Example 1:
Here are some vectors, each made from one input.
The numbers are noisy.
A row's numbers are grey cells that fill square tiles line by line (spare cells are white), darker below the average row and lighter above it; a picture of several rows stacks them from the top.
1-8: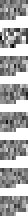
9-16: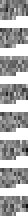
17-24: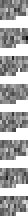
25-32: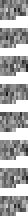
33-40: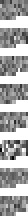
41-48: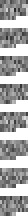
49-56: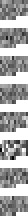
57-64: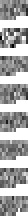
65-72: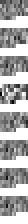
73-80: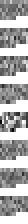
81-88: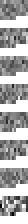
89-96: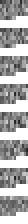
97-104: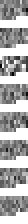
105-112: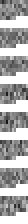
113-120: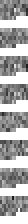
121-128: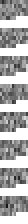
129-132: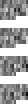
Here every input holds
a list of up to two points on an 8-point line.
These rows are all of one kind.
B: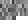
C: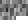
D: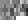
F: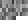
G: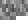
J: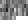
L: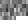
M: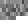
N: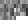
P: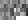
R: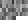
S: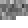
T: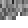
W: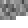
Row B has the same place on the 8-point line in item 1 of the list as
F, R and T.
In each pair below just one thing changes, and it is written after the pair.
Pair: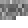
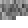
the place on the 8-point line in item 2 of the list
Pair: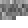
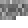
the place on the 8-point line in item 2 of the list
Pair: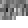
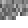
the place on the 8-point line in item 1 of the list
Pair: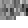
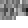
the place on the 8-point line in item 2 of the list
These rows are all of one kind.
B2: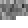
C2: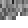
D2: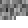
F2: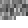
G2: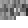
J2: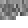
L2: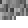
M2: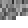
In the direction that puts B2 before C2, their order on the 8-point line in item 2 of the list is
B2, G2, F2, D2, C2, J2, M2, L2.
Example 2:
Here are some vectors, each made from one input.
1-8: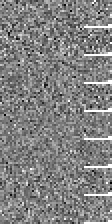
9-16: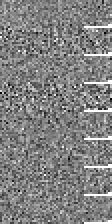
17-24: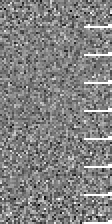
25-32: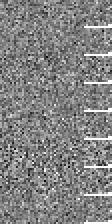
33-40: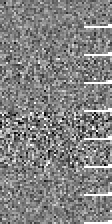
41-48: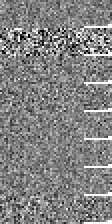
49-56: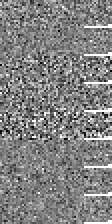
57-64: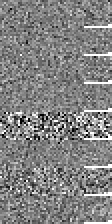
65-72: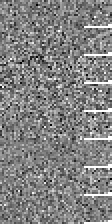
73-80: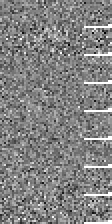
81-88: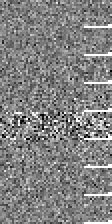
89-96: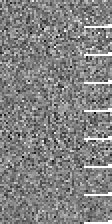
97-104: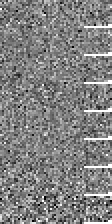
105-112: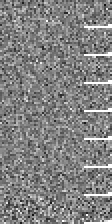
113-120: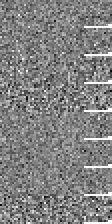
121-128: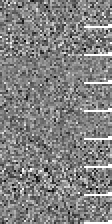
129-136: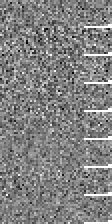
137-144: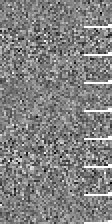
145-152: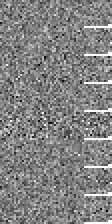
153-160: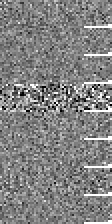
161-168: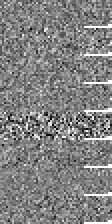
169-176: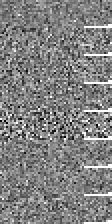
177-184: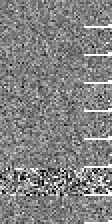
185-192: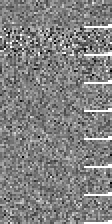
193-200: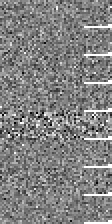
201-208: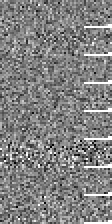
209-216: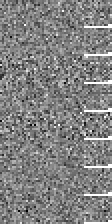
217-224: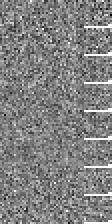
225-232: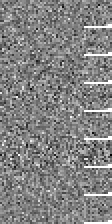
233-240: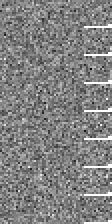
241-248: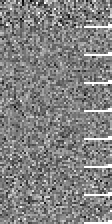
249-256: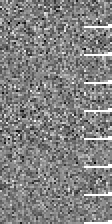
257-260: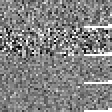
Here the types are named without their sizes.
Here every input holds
either a point on each of two circles, or a fixed value.
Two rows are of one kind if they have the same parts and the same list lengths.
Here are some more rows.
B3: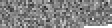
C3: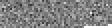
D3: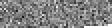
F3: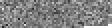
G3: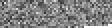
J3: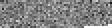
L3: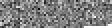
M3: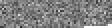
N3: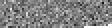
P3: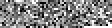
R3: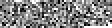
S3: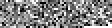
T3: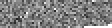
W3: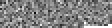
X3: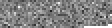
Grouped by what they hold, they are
B3, C3, D3, F3, G3, J3, L3, M3, N3, T3, W3, X3
P3, R3, S3

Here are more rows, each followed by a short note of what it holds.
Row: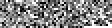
a fixed value
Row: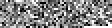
a fixed value
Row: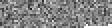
a point on each of two circles
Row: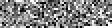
a fixed value
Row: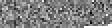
a point on each of two circles
